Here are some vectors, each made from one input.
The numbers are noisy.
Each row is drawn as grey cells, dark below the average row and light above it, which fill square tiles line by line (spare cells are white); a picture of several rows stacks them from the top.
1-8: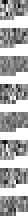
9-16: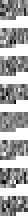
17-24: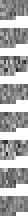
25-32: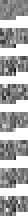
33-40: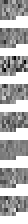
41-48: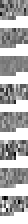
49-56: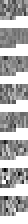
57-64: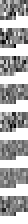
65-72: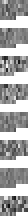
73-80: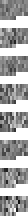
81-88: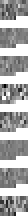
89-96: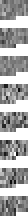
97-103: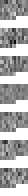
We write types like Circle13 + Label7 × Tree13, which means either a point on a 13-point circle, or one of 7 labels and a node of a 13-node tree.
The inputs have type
(Bool × Bool × Bool + Unit) × (Circle5 + Unit) + Line4.
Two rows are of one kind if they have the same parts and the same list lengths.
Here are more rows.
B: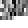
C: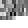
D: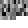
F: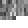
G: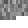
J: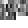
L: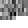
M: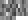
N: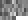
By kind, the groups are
B, C, G
D
F, J, L
M
N

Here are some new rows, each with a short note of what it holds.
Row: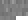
a fixed value
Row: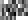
a point on a 5-point circle and three true/false values
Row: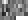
three true/false values
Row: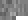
a point on a 5-point circle and three true/false values
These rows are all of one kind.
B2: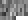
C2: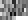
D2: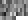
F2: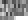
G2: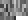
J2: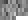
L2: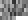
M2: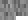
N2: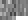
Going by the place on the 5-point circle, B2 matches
C2, F2 and L2.
